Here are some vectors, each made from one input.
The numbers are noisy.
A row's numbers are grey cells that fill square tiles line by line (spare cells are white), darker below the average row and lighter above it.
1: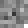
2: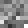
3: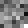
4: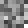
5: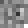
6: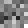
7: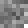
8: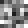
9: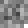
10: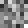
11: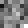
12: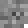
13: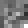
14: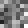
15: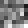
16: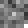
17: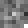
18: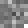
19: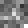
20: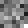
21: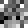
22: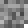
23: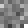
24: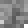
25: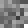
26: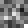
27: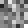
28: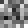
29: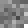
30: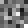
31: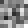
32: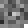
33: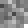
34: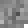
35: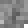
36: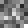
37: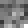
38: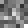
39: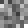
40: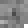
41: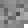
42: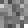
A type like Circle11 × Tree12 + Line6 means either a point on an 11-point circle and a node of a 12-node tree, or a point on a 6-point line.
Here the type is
Bool × Line5.
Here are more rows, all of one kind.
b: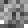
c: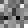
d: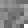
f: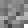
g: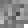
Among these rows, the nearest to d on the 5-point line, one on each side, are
c and g.
